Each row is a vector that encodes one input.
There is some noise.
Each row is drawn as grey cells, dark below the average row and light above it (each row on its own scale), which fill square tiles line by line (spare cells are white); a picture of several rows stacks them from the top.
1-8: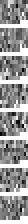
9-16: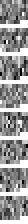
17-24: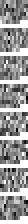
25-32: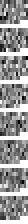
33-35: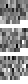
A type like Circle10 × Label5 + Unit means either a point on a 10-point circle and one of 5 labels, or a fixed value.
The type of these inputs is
Bool × Bool × Bool.
